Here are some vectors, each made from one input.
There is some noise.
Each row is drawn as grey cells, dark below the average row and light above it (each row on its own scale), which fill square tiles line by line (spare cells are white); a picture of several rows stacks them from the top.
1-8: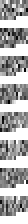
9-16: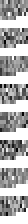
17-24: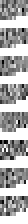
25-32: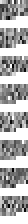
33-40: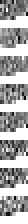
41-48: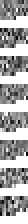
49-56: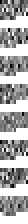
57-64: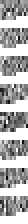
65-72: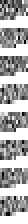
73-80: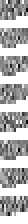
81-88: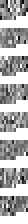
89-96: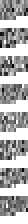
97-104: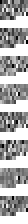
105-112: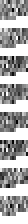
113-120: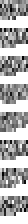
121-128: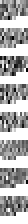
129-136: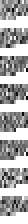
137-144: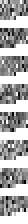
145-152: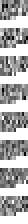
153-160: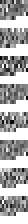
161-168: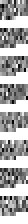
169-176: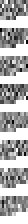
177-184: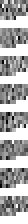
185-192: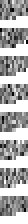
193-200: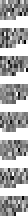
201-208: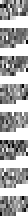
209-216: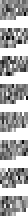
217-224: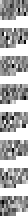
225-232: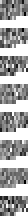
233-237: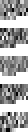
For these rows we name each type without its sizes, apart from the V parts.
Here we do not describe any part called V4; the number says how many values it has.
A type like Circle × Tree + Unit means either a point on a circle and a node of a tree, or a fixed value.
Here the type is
List(Line × (Line + V4)).
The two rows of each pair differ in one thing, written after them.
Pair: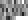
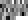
the place on the line in item 2 of the list
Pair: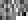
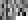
the place on the line in item 2 of the list
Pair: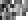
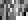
the value of V4 in item 1 of the list
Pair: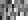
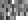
the place on the line in item 1 of the list
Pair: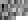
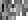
the place on the line in item 1 of the list
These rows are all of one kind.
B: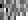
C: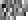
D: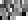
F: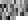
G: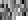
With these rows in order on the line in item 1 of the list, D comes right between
C and G.
